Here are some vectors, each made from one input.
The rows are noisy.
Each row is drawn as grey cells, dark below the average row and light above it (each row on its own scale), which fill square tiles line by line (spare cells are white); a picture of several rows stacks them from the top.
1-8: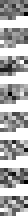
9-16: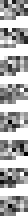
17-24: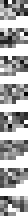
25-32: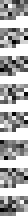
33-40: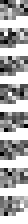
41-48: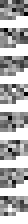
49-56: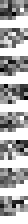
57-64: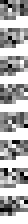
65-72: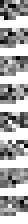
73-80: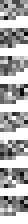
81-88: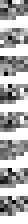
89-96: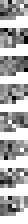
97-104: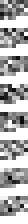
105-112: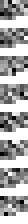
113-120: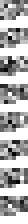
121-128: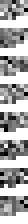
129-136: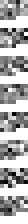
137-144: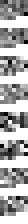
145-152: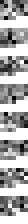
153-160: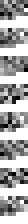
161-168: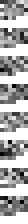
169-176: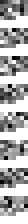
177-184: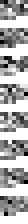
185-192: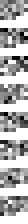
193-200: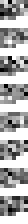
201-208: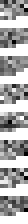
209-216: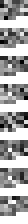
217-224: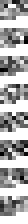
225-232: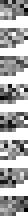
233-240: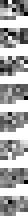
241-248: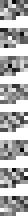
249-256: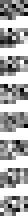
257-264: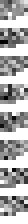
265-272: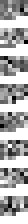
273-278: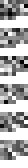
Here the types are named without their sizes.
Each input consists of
a label and three true/false values.
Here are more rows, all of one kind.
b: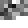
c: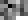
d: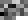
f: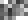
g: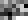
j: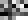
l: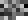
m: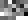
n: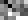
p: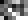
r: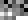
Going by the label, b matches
f and m.
